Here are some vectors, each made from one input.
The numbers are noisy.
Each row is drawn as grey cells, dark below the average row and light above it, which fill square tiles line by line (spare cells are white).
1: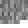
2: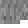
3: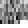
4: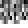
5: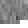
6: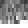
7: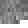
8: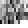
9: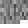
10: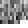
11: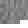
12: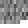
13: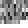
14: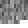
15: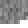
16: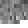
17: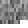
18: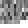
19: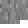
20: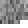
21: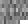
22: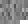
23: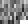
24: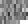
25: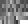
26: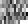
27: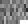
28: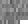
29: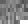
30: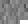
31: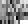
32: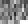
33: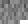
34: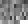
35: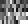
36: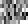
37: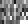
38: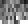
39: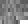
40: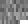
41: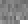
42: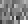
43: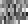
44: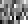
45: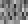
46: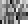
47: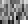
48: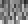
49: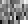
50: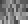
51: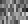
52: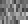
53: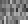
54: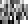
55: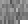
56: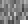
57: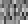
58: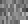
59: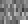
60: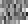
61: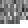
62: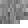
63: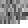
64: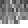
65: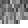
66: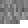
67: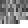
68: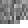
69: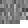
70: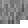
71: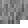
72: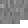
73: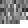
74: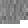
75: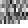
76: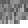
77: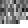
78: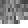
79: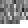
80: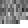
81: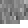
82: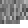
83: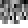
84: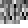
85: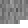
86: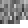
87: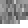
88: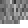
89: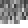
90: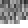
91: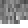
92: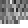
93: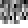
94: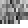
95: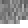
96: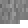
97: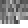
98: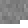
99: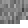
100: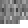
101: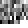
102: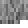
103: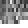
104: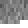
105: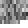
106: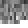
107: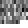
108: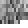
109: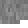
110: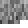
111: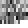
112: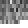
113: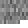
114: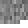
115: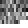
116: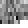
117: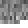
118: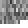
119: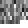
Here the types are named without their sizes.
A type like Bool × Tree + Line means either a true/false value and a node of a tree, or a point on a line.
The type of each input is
(Circle + Unit) × Tree.
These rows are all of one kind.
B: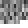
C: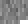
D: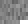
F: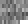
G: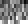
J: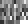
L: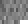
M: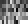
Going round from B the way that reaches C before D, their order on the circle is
B, G, F, C, M, L, J, D.
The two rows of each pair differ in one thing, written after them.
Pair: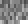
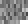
the node of the tree
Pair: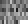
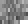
the place on the circle
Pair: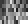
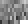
the node of the tree
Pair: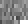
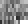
the place on the circle
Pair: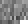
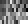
the place on the circle
